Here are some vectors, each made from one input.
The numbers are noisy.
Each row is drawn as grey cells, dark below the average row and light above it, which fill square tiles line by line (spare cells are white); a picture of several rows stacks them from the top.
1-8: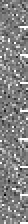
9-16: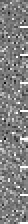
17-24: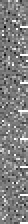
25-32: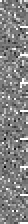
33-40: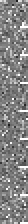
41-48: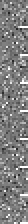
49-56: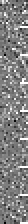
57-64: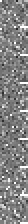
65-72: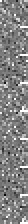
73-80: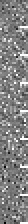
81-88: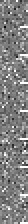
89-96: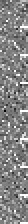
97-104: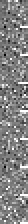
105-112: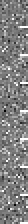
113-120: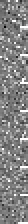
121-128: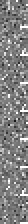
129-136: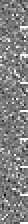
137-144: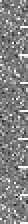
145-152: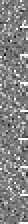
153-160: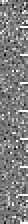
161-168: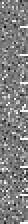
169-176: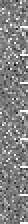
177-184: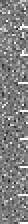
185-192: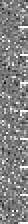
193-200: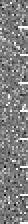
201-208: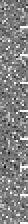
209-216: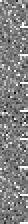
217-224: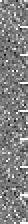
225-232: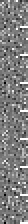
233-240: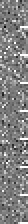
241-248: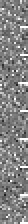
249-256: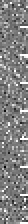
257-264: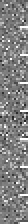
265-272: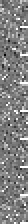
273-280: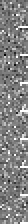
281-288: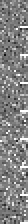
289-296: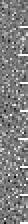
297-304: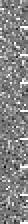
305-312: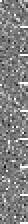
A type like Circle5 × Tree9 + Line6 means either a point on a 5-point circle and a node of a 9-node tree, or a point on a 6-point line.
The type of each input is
Bool × Label6 + Line7 + List2(Line5).
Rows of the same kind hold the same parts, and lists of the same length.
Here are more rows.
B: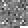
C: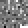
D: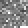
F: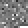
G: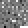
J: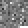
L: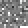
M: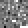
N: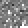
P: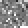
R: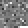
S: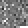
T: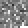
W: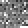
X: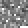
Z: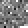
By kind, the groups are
B, F, J, R, S
C, G, M, Z
D, L, N, T, X
P
W

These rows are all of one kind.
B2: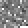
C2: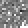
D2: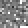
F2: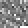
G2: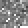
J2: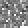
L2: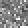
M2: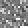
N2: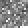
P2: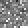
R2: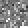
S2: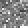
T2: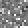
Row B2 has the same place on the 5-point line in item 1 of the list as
F2, L2, M2 and T2.
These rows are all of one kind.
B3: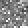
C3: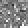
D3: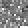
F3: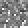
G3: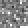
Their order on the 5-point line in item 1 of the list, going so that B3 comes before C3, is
D3, G3, B3, F3, C3.
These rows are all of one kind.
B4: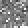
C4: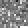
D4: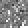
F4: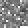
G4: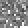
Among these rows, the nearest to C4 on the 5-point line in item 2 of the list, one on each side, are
D4 and F4.
